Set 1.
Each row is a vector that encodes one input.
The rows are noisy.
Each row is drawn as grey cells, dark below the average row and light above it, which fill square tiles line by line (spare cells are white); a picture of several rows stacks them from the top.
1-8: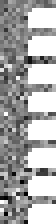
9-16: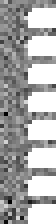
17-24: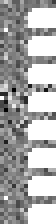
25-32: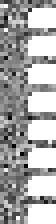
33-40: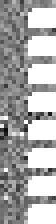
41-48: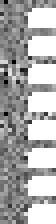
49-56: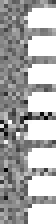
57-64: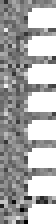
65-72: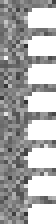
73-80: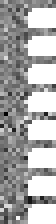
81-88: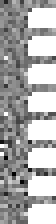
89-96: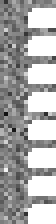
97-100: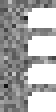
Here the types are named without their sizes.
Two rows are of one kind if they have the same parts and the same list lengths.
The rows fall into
2 kinds.
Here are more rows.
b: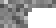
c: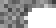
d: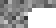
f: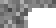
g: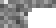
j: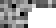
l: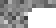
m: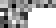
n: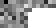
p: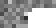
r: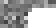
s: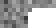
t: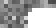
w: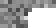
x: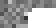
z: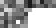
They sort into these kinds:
b, c, d, f, g, l, n, p, r, s, t, w, x
j, m, z

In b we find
four true/false values.
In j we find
a point on a line.
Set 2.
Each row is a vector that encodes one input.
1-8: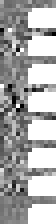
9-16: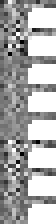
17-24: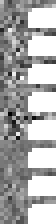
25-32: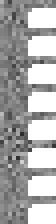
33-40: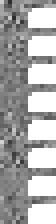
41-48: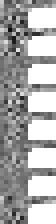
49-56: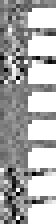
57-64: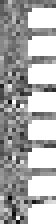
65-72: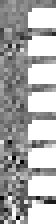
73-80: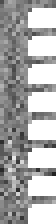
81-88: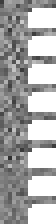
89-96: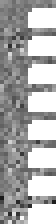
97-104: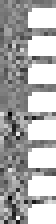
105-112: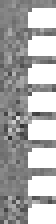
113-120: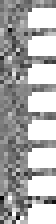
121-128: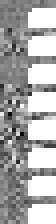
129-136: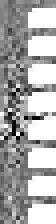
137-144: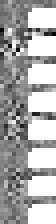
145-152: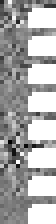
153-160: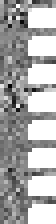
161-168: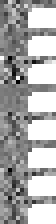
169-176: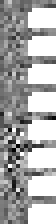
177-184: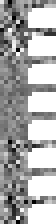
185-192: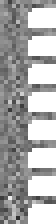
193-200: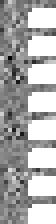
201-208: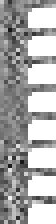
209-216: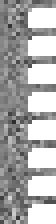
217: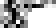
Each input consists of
one of 12 labels and three true/false values.
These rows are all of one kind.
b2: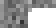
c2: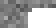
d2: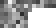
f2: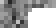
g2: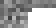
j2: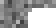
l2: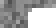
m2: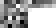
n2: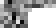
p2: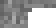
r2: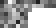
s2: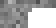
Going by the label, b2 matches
g2, n2, r2 and s2.
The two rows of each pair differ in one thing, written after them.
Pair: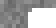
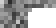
one of the three true/false values
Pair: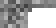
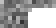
the label
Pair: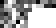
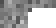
the label
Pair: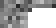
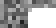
one of the three true/false values
